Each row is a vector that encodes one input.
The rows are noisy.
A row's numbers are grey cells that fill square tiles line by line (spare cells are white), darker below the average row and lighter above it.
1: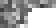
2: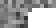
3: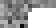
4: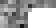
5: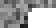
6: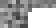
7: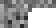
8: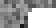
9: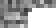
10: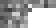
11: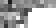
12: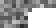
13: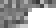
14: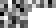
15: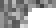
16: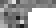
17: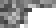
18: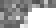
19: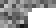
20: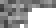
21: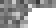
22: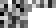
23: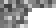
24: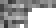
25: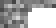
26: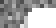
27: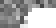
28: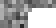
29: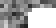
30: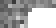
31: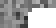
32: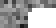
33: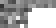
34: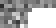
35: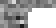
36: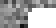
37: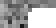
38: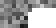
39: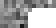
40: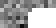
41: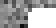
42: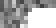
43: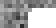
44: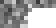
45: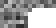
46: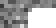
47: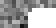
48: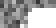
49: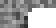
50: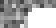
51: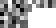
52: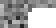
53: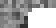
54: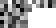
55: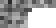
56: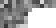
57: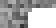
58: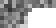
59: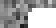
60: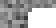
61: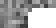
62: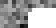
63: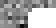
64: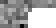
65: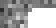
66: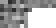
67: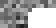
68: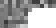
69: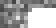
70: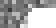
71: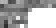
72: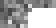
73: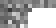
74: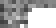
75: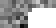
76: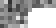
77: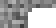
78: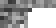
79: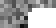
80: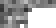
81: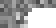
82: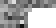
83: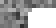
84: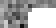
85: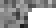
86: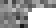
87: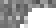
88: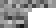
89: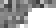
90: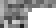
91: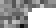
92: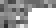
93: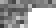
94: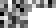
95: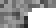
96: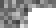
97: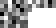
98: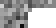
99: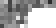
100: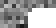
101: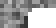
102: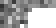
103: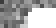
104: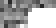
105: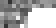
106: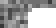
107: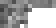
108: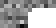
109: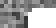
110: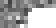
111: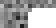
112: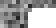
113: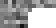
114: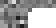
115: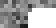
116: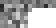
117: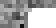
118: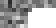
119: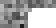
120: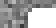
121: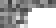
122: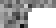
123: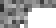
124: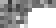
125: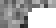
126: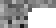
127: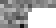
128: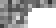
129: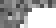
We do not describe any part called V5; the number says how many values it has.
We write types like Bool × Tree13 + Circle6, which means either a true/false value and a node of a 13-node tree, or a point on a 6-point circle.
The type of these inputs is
List2(Bool × V5).
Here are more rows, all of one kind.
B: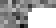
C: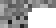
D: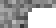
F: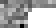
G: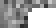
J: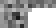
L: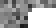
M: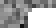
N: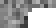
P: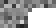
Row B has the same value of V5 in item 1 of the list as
F and L.
